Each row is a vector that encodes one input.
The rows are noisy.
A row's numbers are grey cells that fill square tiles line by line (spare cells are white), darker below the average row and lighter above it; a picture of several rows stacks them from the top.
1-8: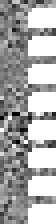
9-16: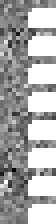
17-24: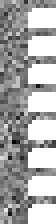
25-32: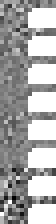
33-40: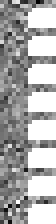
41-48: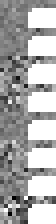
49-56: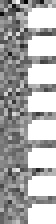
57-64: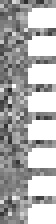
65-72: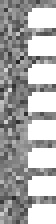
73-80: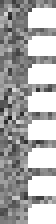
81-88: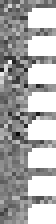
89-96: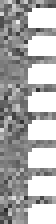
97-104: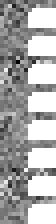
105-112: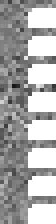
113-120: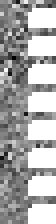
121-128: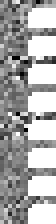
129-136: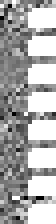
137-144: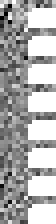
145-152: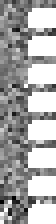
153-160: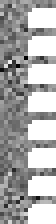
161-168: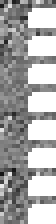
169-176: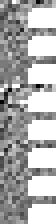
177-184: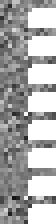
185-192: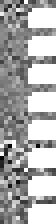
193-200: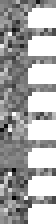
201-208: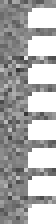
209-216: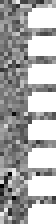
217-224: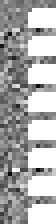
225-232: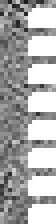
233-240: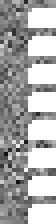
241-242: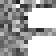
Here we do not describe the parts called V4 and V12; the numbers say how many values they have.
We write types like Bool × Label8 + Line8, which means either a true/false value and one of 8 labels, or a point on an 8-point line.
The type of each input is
(Bool × Circle8 + Unit) × V4 × V12.
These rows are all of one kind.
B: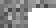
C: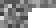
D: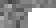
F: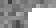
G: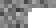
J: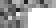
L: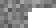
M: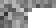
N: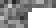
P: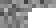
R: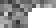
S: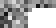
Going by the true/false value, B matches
M, N and S.
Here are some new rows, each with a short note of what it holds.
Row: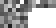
a value of V4 and a value of V12
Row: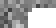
a point on an 8-point circle, a true/false value, a value of V4 and a value of V12
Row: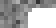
a point on an 8-point circle, a true/false value, a value of V4 and a value of V12
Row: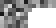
a point on an 8-point circle, a true/false value, a value of V4 and a value of V12
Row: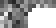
a point on an 8-point circle, a true/false value, a value of V4 and a value of V12
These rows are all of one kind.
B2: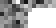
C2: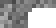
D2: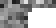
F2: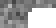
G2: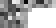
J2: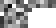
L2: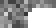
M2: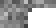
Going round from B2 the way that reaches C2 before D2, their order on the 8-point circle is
B2, F2, C2, D2, M2, G2, J2, L2.
